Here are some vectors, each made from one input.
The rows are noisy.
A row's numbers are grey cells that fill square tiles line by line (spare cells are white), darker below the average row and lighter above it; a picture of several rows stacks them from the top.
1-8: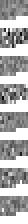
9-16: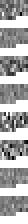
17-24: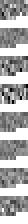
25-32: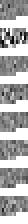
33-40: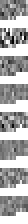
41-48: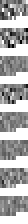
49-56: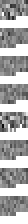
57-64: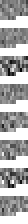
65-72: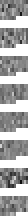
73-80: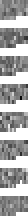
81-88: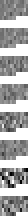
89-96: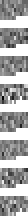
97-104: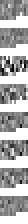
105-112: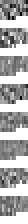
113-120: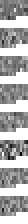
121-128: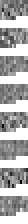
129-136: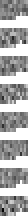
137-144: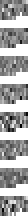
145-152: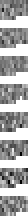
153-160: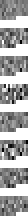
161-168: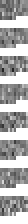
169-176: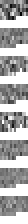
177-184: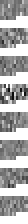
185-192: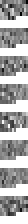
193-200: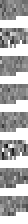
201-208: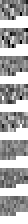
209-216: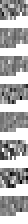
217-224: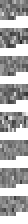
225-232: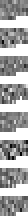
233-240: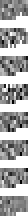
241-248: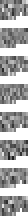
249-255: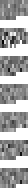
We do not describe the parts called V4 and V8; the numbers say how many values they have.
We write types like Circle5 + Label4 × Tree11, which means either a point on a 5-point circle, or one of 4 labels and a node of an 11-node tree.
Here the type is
Bool × (Tree12 + V4) × V8 + Unit.
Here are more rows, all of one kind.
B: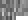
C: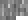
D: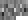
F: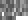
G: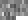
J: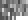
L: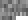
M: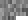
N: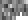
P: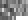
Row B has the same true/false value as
F, G and J.
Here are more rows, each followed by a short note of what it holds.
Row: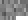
a node of a 12-node tree, a true/false value and a value of V8
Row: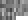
a true/false value, a value of V4 and a value of V8
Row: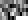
a true/false value, a value of V4 and a value of V8
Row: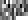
a fixed value
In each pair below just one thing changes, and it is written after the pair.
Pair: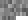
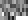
the true/false value
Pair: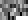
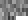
the value of V4
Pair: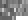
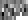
the value of V4
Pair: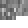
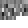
the value of V4
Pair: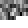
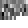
the value of V8
